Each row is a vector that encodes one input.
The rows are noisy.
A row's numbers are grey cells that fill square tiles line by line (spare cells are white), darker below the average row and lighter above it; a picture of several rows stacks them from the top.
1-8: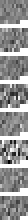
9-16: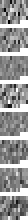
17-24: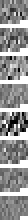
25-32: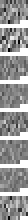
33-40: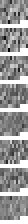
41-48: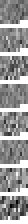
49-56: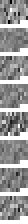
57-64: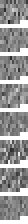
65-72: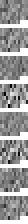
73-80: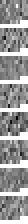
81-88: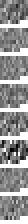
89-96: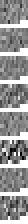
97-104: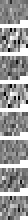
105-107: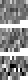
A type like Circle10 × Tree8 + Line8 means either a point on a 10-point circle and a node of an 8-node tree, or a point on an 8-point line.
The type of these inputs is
(Bool × Bool × Bool × Bool + Line5) × Label5.
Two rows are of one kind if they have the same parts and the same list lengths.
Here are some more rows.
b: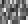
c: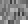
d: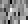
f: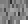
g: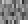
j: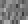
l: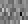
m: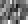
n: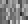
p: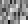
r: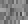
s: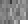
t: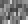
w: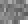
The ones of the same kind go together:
b, c, d, f, j, m, p, s, t, w
g, l, n, r

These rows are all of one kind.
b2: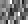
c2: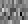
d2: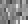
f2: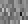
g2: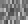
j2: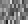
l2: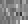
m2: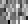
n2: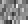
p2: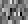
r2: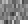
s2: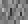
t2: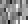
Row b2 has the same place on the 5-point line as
j2, n2 and r2.
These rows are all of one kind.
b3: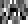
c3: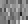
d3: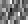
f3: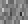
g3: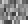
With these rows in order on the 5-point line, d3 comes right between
f3 and g3.
